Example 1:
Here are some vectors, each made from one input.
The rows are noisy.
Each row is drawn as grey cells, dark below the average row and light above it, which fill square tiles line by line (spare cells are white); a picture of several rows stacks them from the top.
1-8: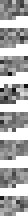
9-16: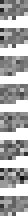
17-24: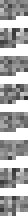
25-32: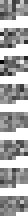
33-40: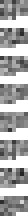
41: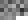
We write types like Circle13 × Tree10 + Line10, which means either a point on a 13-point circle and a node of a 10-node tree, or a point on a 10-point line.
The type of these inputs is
Line6.
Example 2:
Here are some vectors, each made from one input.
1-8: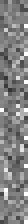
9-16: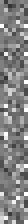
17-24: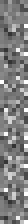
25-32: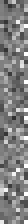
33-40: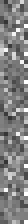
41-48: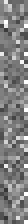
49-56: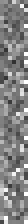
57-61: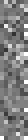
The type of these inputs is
Bool × Bool × Bool × Bool.
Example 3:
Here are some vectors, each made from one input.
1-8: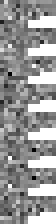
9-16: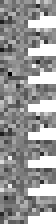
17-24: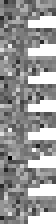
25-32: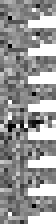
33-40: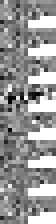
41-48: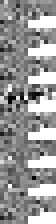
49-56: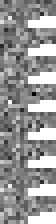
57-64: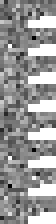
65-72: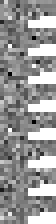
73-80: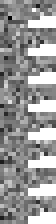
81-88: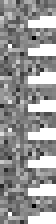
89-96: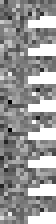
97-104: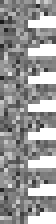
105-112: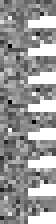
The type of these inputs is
Bool × Bool × Bool + Unit.
